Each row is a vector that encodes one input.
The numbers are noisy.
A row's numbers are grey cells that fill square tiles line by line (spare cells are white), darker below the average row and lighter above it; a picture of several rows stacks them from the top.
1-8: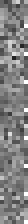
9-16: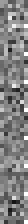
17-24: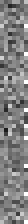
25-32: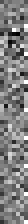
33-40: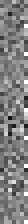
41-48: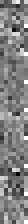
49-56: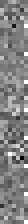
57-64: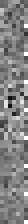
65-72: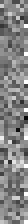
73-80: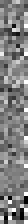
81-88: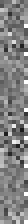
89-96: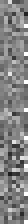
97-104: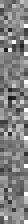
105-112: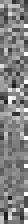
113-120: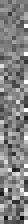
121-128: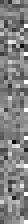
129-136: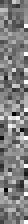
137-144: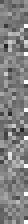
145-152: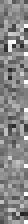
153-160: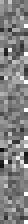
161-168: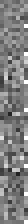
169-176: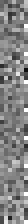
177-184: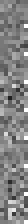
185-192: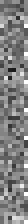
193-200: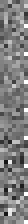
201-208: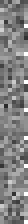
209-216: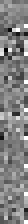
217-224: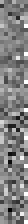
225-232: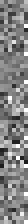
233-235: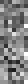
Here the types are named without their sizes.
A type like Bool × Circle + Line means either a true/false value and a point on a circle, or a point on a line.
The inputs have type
(Bool × Bool × Bool × Bool + Label) × Tree.
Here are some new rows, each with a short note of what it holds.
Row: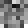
a label and a node of a tree
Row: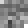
a label and a node of a tree
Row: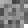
a node of a tree and four true/false values
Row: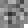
a node of a tree and four true/false values
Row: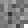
a node of a tree and four true/false values
